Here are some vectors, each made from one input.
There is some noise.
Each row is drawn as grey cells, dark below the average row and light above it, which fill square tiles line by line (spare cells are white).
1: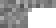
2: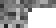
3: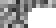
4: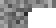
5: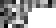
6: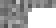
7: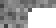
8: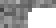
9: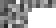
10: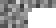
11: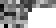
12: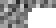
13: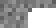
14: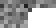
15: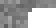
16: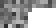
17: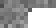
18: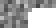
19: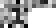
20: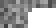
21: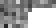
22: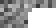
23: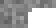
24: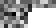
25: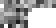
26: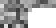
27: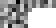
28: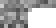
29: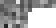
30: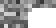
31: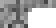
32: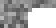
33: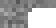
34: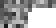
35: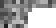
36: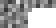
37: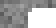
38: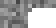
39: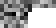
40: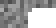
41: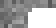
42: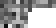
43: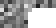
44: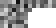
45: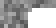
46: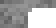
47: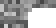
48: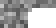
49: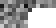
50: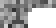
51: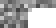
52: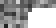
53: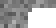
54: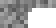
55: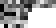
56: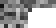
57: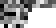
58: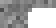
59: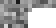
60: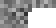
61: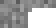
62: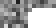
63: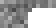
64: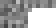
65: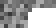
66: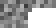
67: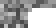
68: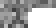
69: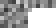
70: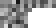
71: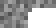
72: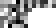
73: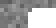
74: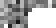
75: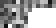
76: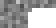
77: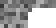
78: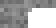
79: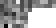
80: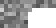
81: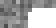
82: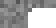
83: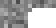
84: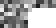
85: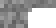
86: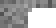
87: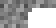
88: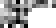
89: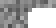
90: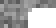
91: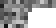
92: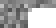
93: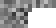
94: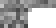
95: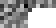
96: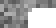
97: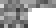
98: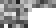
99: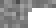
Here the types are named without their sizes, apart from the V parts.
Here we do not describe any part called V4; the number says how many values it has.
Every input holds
a list of items, each a true/false value and a value of V4.
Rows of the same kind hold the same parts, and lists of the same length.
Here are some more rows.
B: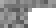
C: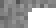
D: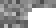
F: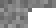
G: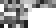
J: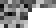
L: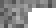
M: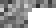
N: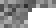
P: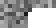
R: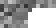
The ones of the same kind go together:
B, N, R
C, D, F, G, J, L, M
P

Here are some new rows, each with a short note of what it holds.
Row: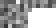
a list of one item
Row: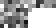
the empty list
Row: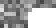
a list of two items
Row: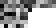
a list of two items
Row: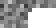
a list of two items
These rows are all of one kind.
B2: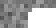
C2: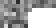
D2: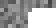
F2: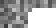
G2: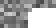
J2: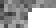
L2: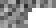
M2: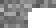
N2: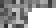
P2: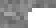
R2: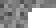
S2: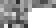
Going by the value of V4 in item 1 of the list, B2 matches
C2 and P2.
